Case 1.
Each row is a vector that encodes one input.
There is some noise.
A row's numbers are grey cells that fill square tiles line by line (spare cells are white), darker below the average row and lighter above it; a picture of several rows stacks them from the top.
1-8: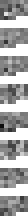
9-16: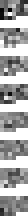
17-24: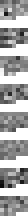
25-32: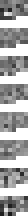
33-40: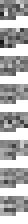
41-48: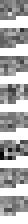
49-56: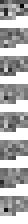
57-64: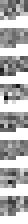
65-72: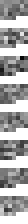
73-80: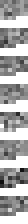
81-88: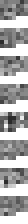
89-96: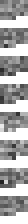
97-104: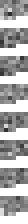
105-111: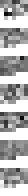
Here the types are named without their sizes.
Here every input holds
a list of items, each a point on each of two lines.
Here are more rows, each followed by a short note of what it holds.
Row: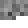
a list of two items
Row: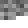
a list of one item
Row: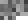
the empty list
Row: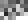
the empty list
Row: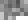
a list of one item
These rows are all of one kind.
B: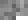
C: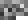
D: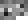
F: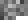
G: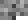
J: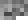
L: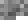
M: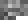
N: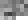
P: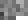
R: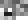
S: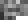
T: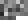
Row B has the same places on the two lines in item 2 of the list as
C, M and S.
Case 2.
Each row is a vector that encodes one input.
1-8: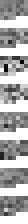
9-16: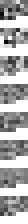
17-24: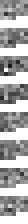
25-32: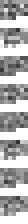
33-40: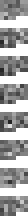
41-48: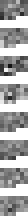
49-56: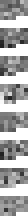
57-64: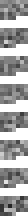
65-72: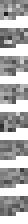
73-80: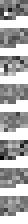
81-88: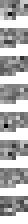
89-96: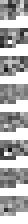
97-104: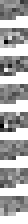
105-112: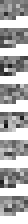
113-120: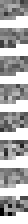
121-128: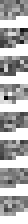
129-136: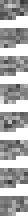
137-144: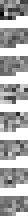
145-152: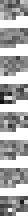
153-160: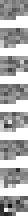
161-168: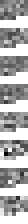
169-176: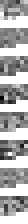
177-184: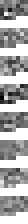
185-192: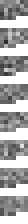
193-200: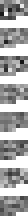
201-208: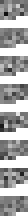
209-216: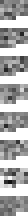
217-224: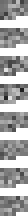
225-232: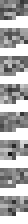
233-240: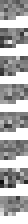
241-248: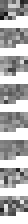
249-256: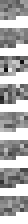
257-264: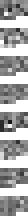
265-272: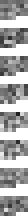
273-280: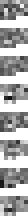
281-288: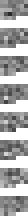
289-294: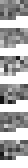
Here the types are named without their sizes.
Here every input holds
a list of items, each a point on each of two lines.
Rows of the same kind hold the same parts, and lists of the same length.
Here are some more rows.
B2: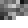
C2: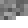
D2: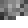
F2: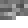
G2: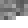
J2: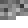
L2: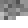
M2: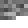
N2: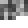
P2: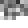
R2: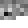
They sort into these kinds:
B2, D2, R2
C2, F2, G2, J2, L2, M2, P2
N2

